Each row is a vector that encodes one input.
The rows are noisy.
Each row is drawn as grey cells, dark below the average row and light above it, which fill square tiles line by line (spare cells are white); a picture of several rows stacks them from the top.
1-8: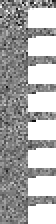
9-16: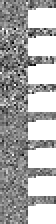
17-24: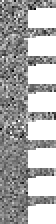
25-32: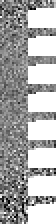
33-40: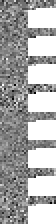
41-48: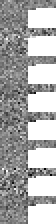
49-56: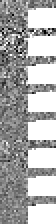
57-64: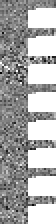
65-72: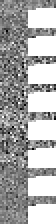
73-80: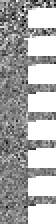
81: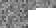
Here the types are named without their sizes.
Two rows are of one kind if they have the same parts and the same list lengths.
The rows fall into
3 kinds.
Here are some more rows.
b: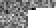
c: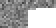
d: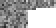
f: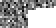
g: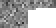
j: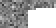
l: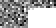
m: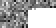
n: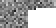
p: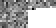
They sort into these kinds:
b, c, g, j, m
d, n, p
f, l

